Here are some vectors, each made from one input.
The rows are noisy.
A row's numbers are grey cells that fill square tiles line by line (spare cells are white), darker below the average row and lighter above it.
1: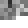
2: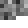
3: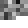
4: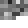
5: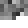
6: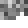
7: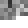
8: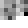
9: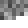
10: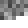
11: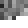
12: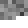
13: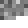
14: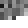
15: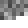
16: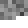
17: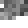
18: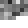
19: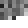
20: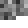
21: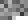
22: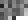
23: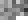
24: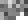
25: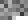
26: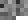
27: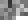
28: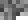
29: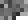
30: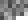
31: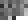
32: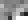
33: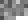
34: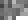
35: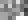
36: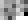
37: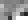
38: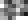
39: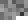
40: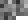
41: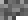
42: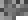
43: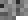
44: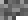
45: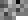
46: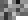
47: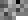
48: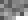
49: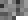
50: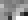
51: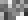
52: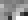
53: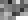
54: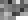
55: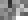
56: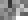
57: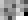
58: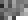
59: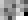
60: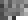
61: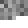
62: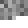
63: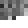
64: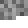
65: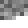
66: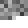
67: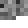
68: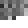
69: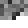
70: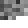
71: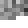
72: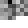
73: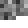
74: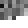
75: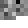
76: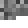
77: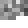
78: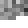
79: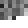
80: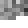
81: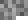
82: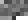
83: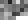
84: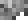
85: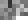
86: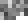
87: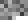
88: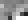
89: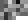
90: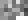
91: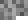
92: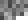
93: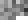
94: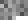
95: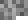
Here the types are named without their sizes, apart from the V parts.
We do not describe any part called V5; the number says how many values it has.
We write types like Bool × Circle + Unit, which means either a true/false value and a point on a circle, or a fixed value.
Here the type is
List(Line) × V5.
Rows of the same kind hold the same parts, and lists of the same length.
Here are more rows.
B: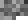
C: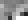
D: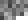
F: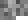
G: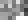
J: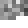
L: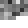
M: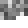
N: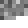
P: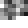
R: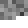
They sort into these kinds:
B, F, M
C, P
D, G, J, L, N, R

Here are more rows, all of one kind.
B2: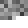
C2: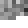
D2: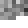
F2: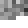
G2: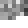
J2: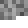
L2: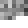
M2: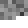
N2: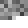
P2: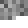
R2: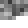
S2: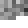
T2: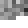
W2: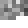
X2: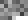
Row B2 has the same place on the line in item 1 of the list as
L2, N2, R2 and X2.
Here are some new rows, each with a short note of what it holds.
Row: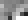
a value of V5, together with the empty list
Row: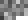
a value of V5, together with a list of one item
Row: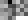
a value of V5, together with the empty list
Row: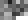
a value of V5, together with a list of one item
